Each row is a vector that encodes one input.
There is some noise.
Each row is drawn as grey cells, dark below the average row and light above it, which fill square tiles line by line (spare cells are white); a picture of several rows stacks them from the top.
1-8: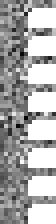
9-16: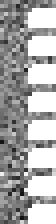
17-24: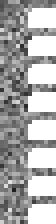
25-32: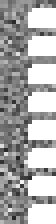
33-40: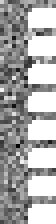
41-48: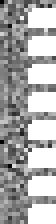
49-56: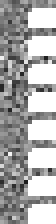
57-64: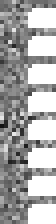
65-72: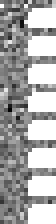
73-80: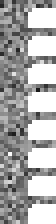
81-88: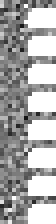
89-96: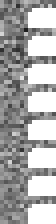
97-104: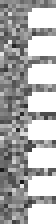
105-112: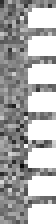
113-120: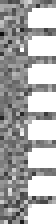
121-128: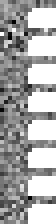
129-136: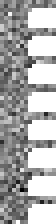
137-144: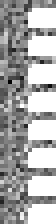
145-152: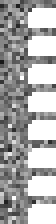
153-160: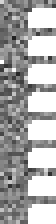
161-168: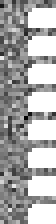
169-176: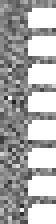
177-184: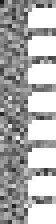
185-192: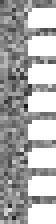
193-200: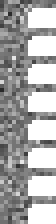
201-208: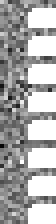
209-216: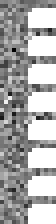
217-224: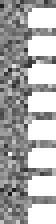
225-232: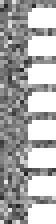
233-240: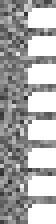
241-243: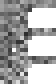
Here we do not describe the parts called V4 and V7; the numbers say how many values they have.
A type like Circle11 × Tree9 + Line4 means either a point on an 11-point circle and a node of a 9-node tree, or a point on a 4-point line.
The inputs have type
((Circle8 + V7) × Label10 + Line5) × V4.
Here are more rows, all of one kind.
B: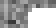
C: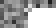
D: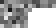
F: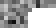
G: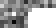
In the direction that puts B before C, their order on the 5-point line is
B, G, C, F, D.
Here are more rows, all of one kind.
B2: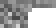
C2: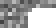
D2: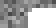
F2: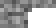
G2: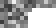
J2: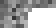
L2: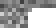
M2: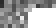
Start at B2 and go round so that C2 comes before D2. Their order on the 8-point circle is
B2, M2, J2, C2, G2, L2, D2, F2.
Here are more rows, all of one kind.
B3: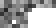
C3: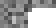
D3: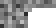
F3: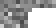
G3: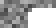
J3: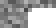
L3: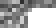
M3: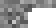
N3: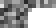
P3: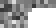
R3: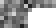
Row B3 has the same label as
C3, F3, J3 and N3.
